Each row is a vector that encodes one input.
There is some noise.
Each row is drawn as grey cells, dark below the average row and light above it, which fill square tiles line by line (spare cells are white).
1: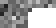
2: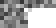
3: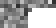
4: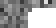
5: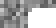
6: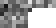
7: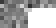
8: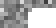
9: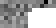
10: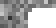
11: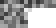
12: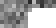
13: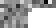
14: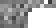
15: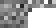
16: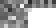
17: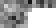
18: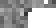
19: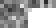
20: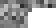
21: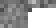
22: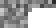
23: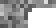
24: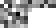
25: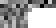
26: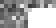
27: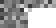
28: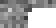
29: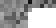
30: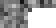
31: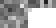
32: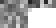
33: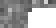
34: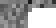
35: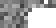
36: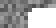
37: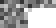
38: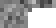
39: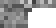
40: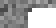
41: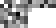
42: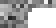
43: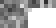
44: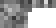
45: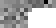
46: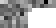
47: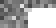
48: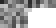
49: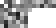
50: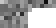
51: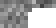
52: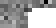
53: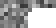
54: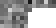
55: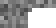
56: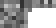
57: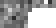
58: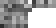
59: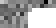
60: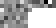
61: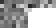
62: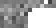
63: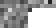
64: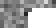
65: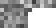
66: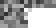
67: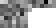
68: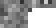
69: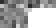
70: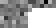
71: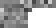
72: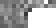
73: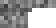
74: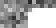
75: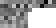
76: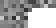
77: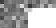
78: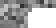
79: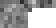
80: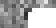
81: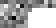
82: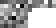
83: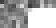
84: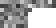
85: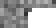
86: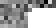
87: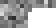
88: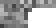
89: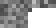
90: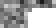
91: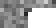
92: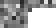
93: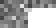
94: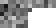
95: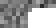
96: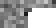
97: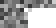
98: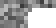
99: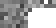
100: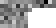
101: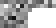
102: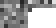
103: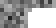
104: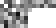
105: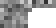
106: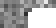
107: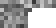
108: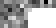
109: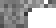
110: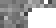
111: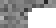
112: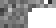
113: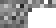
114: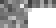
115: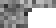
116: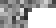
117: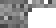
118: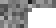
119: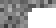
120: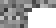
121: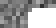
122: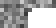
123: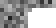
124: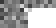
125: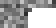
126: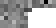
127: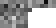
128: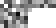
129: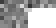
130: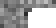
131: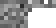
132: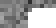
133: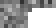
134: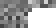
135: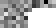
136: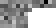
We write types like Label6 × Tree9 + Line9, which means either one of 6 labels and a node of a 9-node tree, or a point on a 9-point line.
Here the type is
List3(Line6).
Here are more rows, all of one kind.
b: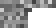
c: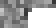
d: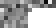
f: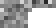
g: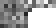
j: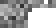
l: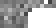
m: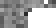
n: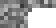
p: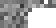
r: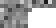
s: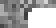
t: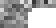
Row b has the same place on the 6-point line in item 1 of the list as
d, f, r and t.
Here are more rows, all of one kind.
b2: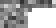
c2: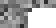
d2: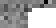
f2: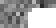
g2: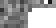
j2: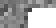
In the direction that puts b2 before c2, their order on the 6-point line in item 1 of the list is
b2, g2, f2, j2, d2, c2.
